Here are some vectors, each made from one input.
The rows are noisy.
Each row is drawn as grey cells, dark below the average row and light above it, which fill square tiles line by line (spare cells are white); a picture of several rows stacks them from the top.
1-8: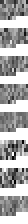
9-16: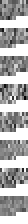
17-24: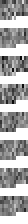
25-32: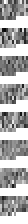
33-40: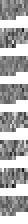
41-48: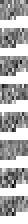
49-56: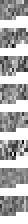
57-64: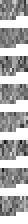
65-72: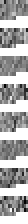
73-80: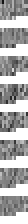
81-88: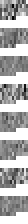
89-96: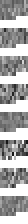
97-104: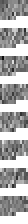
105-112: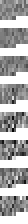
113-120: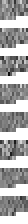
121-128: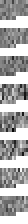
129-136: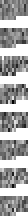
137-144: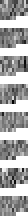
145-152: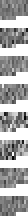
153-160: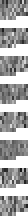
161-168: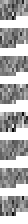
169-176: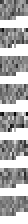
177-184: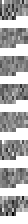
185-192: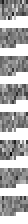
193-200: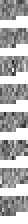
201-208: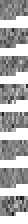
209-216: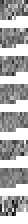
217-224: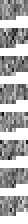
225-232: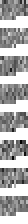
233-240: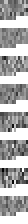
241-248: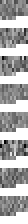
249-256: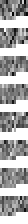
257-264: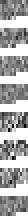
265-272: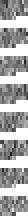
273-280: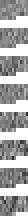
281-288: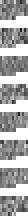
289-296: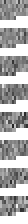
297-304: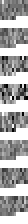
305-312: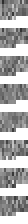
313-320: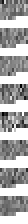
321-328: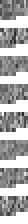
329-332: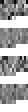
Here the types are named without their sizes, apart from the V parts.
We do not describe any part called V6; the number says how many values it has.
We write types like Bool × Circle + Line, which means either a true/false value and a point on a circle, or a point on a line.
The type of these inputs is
List(Bool × V6).
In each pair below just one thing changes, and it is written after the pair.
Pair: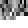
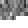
the true/false value in item 1 of the list
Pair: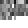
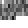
the value of V6 in item 1 of the list
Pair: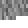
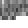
the true/false value in item 1 of the list
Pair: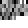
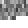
the value of V6 in item 1 of the list
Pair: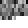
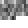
the true/false value in item 1 of the list
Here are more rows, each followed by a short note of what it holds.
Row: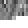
the empty list
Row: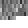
a list of three items
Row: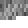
a list of two items
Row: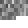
a list of two items
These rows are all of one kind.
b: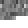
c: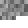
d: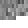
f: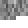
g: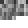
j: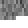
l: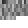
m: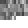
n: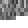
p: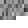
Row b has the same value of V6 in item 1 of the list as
l and m.
